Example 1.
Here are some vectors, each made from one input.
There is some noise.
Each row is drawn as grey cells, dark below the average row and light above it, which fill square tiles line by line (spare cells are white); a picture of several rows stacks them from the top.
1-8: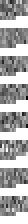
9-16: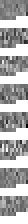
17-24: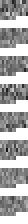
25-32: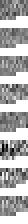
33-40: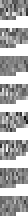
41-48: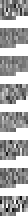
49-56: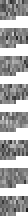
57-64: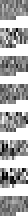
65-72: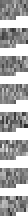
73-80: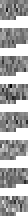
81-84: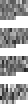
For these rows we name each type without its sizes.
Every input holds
either a point on a circle and a true/false value, or a fixed value.
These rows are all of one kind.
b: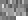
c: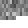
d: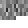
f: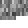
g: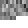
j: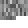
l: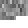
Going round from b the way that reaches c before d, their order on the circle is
b, c, l, j, d, f, g.
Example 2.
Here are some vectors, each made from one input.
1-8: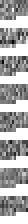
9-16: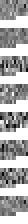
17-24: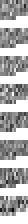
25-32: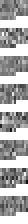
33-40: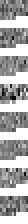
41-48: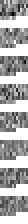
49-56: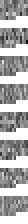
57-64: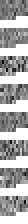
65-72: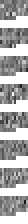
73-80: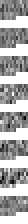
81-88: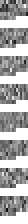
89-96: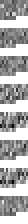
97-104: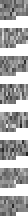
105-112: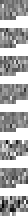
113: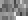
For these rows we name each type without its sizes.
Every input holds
either a point on a circle, or a fixed value, or four true/false values.
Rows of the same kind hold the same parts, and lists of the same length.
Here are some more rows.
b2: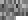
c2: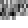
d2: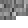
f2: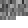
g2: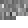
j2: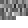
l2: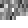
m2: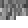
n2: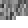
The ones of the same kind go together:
b2, d2, f2, g2, j2
c2
l2, m2, n2

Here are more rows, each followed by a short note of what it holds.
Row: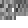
a point on a circle
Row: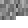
four true/false values
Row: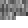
four true/false values
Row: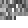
a point on a circle
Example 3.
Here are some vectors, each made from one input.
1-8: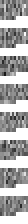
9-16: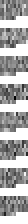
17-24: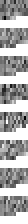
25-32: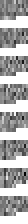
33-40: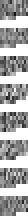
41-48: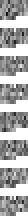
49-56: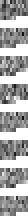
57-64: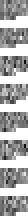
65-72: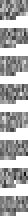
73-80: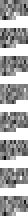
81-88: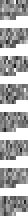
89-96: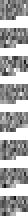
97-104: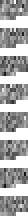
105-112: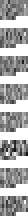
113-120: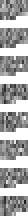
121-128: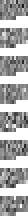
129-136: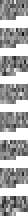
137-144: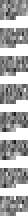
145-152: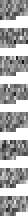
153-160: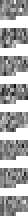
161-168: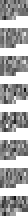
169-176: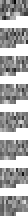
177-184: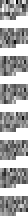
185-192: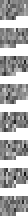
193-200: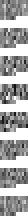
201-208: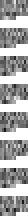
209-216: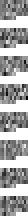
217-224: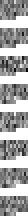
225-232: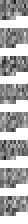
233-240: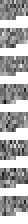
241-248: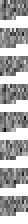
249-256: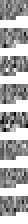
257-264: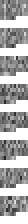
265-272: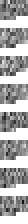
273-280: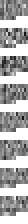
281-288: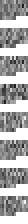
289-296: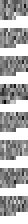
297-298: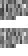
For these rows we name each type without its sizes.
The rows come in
2 kinds.
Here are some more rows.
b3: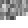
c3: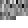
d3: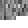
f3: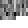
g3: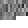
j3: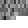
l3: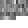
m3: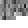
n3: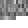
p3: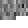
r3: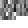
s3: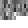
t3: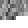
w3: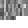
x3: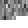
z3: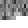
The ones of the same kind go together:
b3, c3, f3, g3, l3, n3, p3, t3, w3
d3, j3, m3, r3, s3, x3, z3

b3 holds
three true/false values.
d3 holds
a point on a circle.
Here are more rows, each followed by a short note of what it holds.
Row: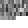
three true/false values
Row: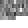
three true/false values
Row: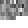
three true/false values
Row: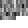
three true/false values
